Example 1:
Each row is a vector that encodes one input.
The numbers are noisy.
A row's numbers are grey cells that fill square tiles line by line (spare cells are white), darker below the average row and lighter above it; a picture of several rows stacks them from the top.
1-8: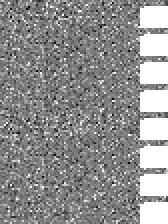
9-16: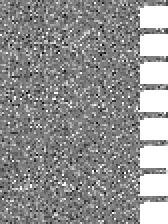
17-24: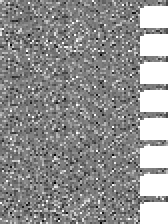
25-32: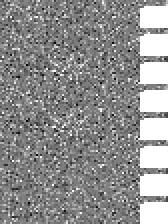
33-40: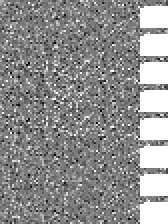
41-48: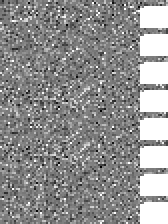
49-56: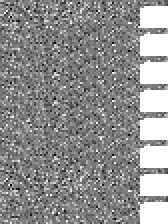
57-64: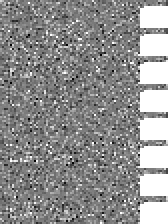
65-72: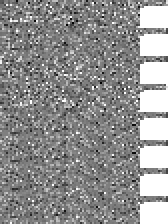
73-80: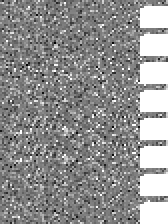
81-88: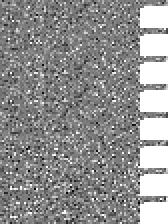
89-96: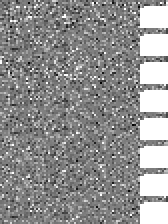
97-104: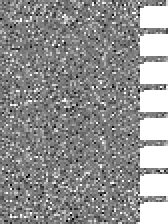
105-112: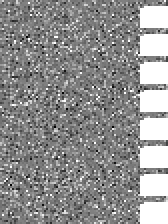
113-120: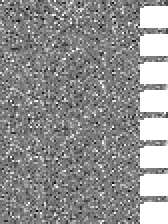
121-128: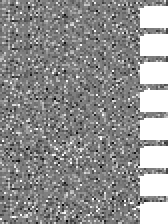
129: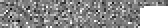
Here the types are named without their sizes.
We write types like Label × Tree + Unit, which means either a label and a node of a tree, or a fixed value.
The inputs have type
Bool × (Label + Line).
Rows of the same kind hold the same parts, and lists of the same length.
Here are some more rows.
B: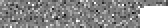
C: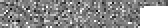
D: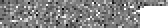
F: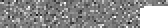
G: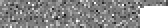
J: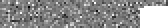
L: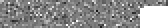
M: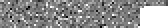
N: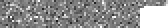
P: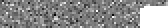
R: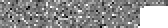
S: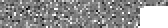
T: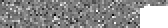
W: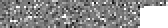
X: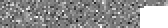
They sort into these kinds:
B, F, G, J, L, N, P, T, X
C, D, M, R, S, W

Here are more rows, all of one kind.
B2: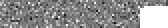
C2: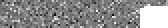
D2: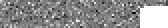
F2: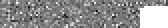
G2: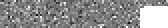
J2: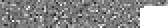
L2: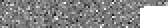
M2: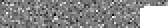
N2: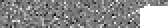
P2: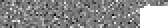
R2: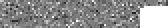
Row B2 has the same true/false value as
D2, F2 and R2.
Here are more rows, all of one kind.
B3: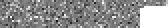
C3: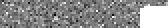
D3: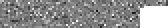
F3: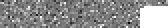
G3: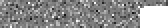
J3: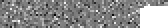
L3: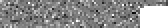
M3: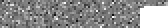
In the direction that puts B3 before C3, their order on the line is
F3, G3, L3, D3, B3, M3, C3, J3.
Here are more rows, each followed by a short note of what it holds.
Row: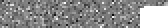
a point on a line and a true/false value
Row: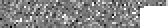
a label and a true/false value
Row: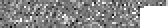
a label and a true/false value
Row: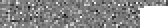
a point on a line and a true/false value
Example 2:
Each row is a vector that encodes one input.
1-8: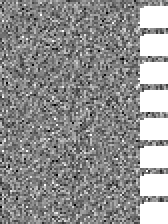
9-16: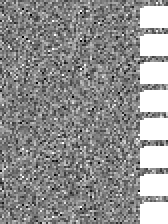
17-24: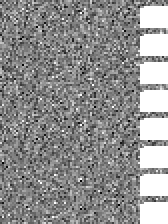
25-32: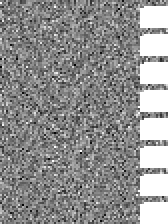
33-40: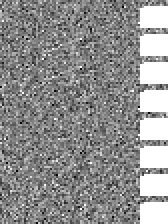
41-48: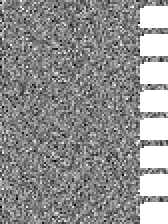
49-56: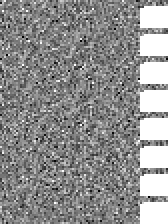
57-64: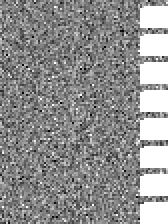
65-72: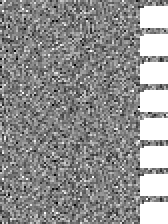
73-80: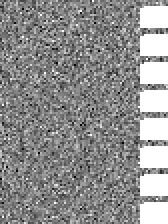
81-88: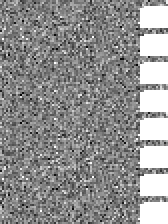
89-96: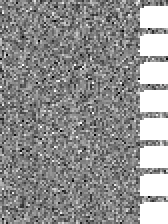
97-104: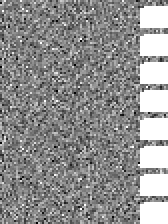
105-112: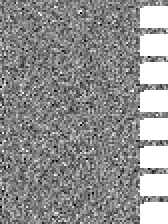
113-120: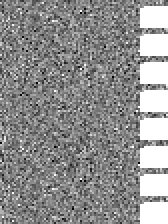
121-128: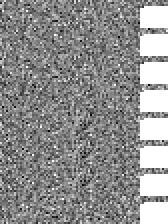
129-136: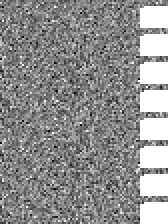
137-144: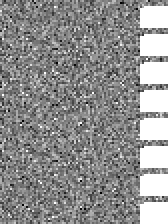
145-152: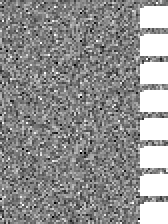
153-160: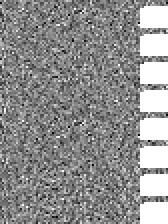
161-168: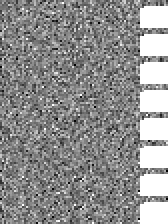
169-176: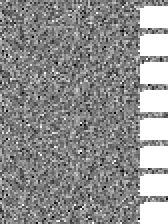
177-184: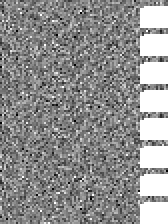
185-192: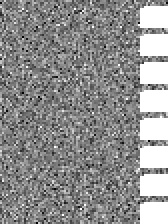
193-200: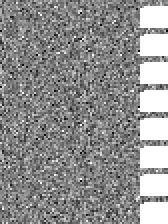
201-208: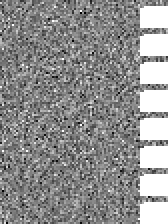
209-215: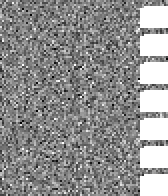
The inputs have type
Label7 × Line12 + Line9.
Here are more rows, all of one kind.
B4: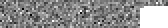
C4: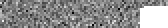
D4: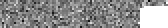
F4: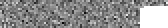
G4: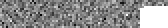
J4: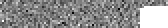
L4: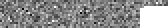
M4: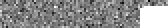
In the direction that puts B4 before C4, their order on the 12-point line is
L4, B4, C4, J4, F4, D4, M4, G4.
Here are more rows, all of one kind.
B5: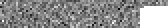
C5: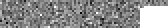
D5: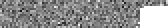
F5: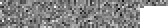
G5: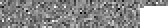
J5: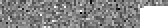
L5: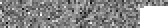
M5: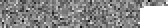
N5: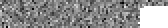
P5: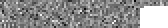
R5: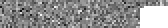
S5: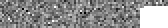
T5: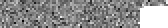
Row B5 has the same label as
F5 and G5.
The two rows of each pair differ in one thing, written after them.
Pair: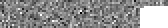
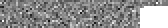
the label
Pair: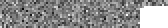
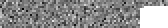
the place on the 12-point line
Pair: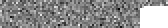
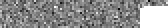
the place on the 12-point line
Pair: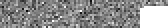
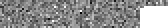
the label
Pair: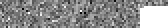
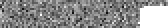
the place on the 12-point line
